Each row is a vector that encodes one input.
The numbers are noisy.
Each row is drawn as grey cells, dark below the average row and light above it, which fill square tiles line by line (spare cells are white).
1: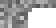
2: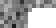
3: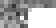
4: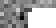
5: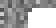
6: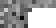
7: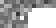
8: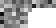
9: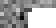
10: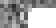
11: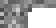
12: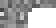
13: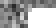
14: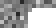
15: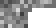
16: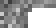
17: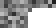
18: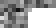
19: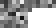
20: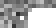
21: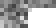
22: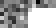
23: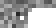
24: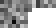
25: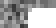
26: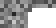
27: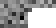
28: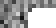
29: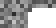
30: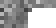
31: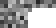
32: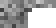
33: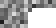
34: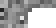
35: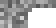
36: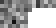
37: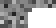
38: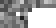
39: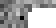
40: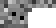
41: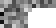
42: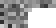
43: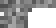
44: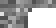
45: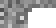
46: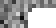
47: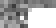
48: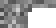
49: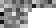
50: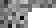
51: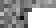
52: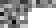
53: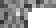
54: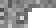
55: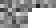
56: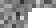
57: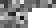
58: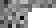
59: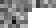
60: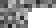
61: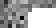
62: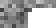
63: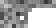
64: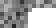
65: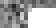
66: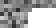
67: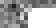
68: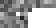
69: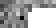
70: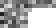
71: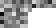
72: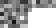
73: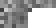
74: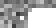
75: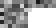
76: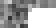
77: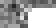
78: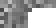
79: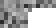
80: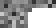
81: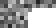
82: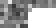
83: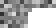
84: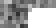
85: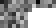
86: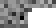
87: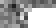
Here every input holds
a point on a 5-point line, together with either a point on a 5-point line, or a node of a 9-node tree.
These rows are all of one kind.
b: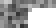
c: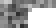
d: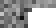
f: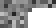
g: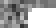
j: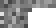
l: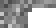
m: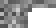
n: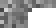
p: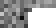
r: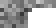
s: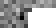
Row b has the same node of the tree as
c, r and s.
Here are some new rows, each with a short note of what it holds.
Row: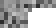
a point on each of two 5-point lines
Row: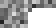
a point on each of two 5-point lines
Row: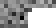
a point on a 5-point line and a node of a 9-node tree
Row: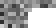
a point on each of two 5-point lines
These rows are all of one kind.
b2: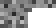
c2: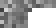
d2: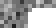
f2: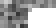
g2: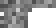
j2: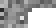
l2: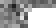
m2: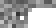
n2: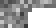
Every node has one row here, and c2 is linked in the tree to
d2.
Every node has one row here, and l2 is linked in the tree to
g2.
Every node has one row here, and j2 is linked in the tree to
m2.
